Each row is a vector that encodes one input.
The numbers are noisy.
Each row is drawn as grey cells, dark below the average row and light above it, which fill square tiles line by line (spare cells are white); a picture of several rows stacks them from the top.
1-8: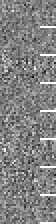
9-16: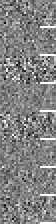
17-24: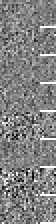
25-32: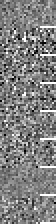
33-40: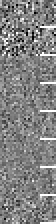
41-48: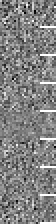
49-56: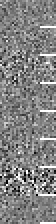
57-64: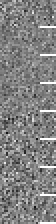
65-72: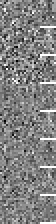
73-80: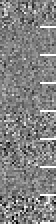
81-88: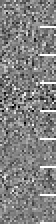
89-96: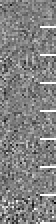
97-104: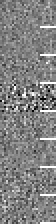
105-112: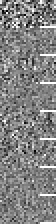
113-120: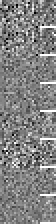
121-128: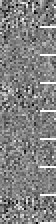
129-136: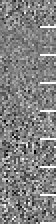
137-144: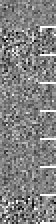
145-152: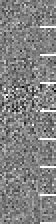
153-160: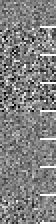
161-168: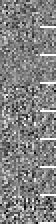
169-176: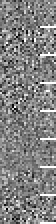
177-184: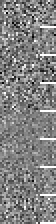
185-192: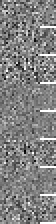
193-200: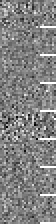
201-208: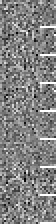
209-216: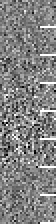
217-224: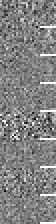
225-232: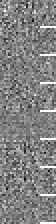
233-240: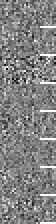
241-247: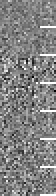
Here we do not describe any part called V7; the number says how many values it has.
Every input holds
a list of up to two items, each a true/false value and a value of V7.
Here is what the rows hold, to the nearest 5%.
All of them are lists of up to two items, each a true/false value and a value of V7: about 5% are empty, 40% hold one and 60% two.
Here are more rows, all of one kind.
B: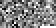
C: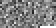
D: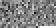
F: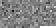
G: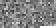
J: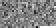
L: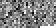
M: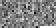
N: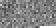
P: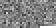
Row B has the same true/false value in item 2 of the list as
F and P.
